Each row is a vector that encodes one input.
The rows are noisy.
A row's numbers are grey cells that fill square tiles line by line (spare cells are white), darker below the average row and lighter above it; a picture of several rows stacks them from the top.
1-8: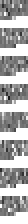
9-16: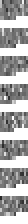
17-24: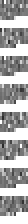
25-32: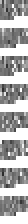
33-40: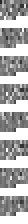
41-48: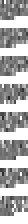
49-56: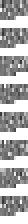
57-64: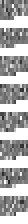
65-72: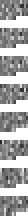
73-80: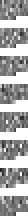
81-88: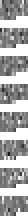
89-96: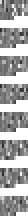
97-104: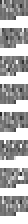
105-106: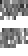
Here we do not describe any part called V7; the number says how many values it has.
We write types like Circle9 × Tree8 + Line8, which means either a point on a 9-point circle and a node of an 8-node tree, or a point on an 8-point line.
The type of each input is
Circle11 × Line4 + V7.
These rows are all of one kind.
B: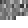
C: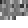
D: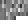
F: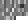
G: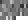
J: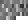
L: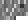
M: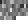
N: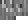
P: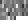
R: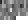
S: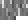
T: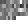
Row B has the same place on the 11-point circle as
C, M, R and T.
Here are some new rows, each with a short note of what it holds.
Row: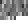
a point on an 11-point circle and a point on a 4-point line
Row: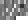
a point on an 11-point circle and a point on a 4-point line
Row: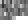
a value of V7
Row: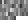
a point on an 11-point circle and a point on a 4-point line
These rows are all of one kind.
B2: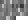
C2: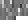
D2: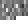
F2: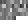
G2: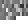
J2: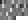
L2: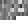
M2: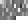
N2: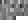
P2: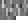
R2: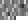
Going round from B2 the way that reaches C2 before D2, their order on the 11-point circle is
B2, F2, J2, L2, N2, P2, C2, M2, R2, D2, G2.
